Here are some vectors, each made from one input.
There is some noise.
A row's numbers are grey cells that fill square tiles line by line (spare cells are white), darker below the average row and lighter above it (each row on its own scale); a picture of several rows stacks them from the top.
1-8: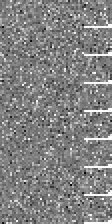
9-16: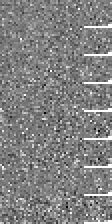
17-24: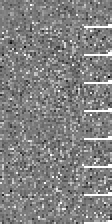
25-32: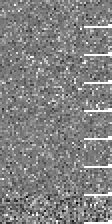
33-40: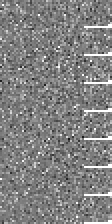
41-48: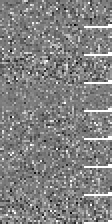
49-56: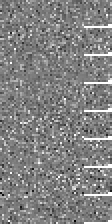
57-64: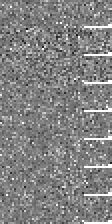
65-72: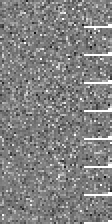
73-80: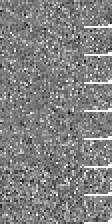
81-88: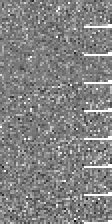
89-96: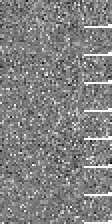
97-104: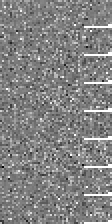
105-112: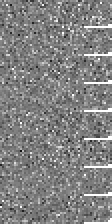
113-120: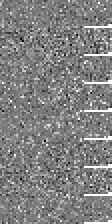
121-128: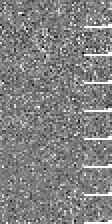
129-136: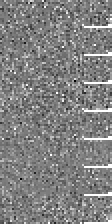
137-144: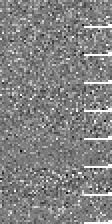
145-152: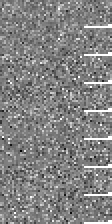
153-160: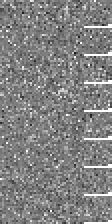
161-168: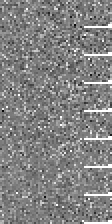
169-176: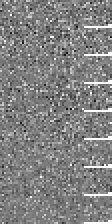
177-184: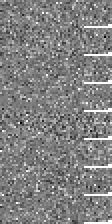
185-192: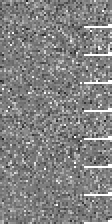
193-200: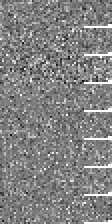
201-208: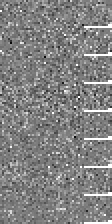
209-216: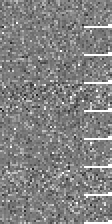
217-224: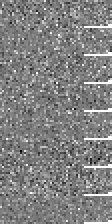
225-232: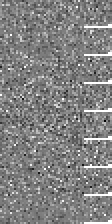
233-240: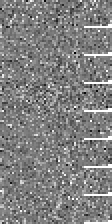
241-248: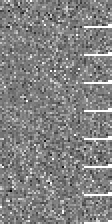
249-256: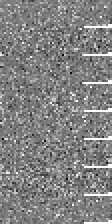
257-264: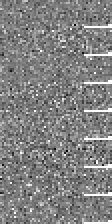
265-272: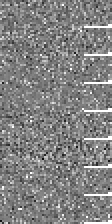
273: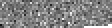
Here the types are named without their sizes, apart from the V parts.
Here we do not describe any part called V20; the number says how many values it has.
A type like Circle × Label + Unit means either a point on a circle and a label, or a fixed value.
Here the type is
(Circle + Unit) × Label × V20.
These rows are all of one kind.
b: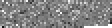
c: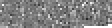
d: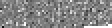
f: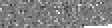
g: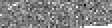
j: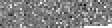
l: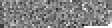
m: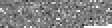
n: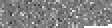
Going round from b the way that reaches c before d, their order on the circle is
b, m, f, c, n, j, l, g, d.
